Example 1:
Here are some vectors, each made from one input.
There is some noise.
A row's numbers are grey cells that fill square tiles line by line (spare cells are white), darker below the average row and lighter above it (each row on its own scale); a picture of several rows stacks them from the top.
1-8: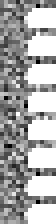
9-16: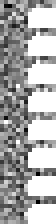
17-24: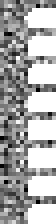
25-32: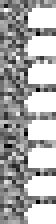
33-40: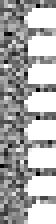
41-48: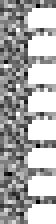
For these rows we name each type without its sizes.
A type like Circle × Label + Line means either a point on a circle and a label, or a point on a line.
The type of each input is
Label + Line.
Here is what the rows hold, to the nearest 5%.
About 60% of them hold a label. The rest hold a point on a line.
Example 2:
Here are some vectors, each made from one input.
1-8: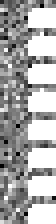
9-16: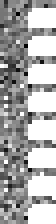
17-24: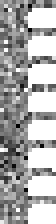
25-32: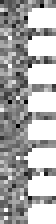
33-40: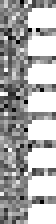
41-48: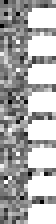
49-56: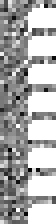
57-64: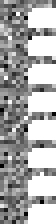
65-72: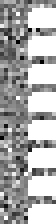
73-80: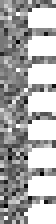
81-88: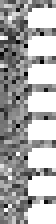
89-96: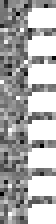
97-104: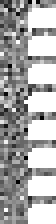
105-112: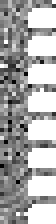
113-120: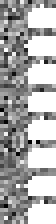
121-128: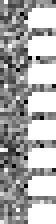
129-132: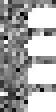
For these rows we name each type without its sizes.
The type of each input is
List(Circle).
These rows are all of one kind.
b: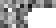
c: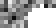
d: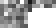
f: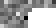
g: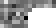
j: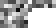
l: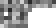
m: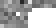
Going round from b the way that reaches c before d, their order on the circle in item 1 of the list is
b, c, d, l, g, f, m, j.
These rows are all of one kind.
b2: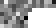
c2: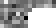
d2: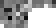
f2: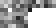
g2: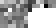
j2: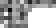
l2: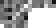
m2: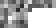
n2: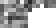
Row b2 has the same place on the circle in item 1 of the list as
d2 and l2.
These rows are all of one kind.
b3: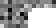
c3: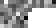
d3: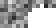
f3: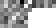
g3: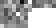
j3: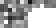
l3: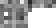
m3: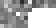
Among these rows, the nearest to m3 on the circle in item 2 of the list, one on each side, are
c3 and d3.
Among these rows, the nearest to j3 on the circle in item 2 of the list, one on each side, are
b3 and g3.
